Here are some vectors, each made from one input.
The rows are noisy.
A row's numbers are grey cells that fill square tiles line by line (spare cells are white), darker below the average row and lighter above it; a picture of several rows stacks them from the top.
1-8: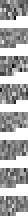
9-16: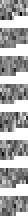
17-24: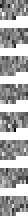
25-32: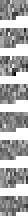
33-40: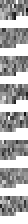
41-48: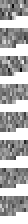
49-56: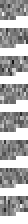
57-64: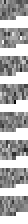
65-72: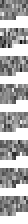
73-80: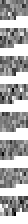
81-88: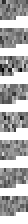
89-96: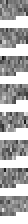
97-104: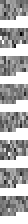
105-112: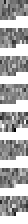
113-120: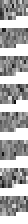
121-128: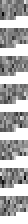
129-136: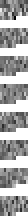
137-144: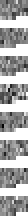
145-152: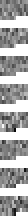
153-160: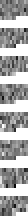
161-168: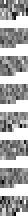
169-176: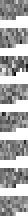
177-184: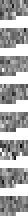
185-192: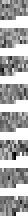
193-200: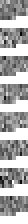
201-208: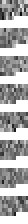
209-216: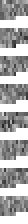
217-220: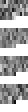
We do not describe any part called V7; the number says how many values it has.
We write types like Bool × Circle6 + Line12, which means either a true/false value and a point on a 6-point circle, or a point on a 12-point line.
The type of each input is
Bool × (Line9 + V7) + Label6 × Tree9.
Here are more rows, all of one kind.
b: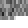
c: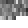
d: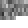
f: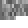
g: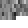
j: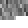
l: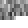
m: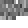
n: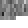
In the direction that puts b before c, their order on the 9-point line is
l, f, b, d, g, n, m, c, j.
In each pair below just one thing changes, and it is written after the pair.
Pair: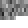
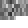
the place on the 9-point line
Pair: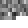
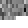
the place on the 9-point line
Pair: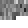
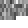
the place on the 9-point line
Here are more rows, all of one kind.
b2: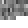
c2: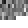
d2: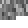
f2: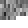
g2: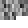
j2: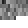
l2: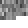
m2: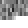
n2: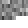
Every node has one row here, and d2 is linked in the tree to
n2.
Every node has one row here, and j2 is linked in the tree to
c2.
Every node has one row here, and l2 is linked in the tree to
b2, c2, f2 and n2.
